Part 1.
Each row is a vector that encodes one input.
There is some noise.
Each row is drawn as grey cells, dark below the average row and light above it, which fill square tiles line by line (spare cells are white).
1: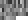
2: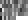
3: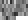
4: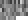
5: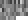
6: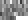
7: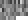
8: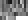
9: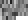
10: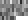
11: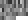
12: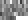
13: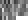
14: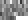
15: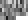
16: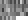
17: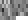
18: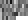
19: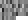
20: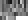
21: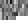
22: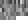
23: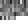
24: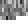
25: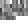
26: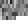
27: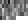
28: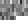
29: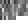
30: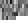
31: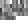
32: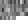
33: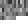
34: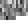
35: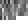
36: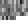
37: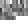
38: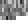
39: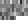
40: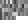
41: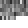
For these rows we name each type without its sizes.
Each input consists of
a point on each of two lines and a true/false value.
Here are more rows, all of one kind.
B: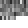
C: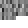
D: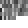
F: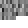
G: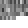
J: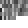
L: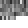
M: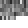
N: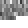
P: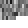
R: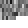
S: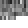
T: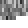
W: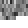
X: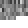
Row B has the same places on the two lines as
D, J, L and M.
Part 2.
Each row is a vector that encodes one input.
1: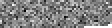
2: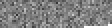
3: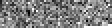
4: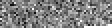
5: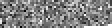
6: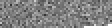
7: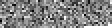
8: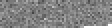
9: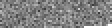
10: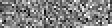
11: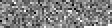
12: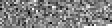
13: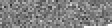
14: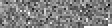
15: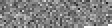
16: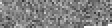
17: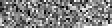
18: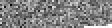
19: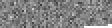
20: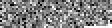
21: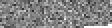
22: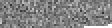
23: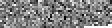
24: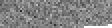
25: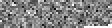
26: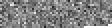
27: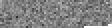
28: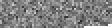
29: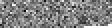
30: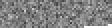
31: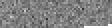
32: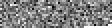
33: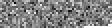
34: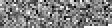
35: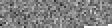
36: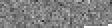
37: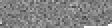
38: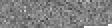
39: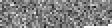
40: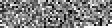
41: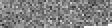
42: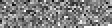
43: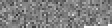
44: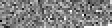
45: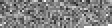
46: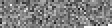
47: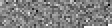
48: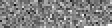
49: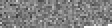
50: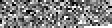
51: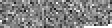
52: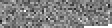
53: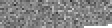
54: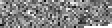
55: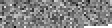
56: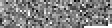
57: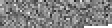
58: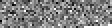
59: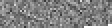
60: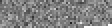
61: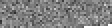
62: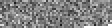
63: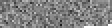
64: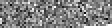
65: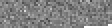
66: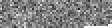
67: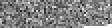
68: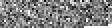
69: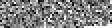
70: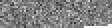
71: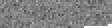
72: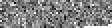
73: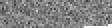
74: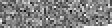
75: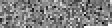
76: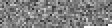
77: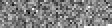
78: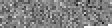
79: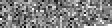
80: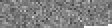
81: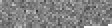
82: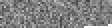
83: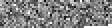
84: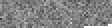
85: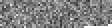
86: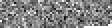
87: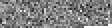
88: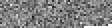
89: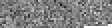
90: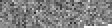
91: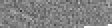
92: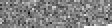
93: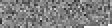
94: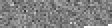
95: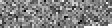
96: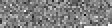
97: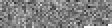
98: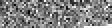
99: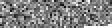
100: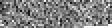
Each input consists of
either a node of a 9-node tree, or a node of a 13-node tree.
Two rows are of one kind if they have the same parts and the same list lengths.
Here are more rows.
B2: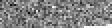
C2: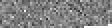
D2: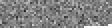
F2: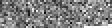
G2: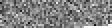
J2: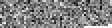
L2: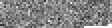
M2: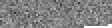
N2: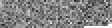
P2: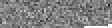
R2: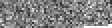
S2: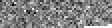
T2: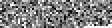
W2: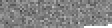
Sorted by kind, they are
B2, D2, G2, J2, L2, N2, T2, W2
C2, F2, M2, P2, R2, S2

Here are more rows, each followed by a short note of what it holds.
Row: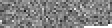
a node of a 13-node tree
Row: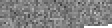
a node of a 9-node tree
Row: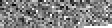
a node of a 13-node tree
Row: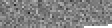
a node of a 13-node tree
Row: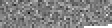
a node of a 13-node tree
